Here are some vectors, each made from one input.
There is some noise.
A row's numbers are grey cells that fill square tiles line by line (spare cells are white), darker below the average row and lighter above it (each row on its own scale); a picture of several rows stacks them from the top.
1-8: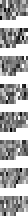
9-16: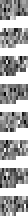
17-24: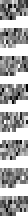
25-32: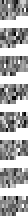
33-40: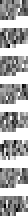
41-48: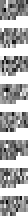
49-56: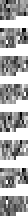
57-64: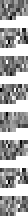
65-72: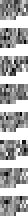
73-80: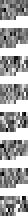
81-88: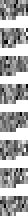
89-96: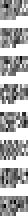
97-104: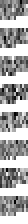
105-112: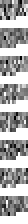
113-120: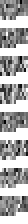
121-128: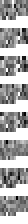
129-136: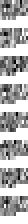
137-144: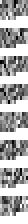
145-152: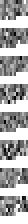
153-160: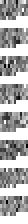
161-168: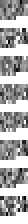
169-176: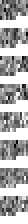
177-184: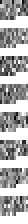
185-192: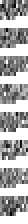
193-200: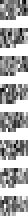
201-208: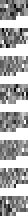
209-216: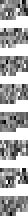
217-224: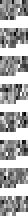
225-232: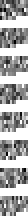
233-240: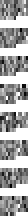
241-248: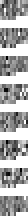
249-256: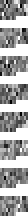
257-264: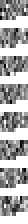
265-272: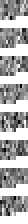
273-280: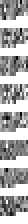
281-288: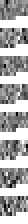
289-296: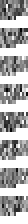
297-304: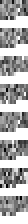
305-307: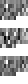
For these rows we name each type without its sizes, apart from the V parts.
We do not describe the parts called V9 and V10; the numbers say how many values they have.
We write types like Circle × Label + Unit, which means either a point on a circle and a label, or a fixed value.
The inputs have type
(Bool × Bool × Bool + Circle) × V9 × V10 + Line.
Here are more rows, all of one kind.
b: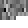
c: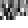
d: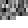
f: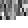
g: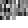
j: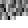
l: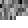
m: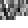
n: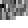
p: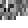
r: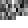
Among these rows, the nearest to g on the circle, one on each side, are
c and d.
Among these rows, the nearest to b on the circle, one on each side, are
j and r.
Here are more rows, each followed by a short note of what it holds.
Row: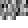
three true/false values, a value of V9 and a value of V10
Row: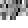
three true/false values, a value of V9 and a value of V10
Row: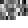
a point on a line
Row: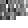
a point on a circle, a value of V9 and a value of V10
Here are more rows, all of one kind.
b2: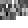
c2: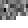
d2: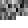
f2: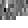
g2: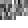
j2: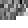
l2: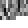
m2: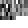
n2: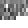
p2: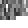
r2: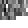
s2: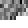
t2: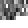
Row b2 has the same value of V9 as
j2 and l2.
